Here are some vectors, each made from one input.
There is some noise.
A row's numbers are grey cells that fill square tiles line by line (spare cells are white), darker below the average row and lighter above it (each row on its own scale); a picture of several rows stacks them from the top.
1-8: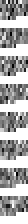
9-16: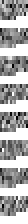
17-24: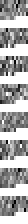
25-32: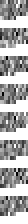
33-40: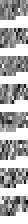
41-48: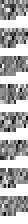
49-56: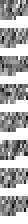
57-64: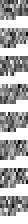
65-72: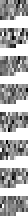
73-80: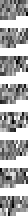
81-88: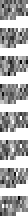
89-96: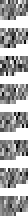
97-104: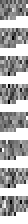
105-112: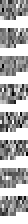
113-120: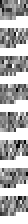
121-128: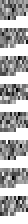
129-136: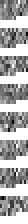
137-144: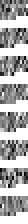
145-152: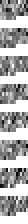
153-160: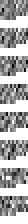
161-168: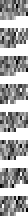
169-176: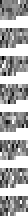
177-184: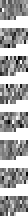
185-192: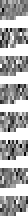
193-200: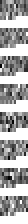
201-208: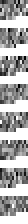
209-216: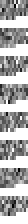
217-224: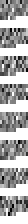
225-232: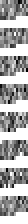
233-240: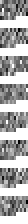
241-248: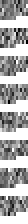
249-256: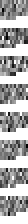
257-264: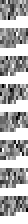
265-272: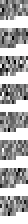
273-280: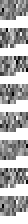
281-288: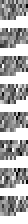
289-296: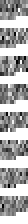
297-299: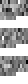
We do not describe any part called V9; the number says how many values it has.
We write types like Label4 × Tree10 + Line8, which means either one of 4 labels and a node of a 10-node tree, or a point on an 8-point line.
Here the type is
List2(Bool × V9).
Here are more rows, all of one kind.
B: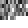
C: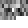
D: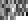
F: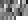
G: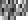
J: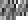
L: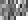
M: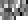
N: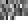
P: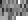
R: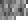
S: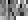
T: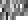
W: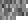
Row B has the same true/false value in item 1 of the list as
J, N and T.
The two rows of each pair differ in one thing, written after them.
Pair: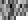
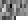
the true/false value in item 2 of the list
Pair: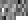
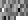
the value of V9 in item 2 of the list
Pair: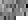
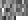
the true/false value in item 1 of the list
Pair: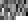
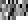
the true/false value in item 2 of the list
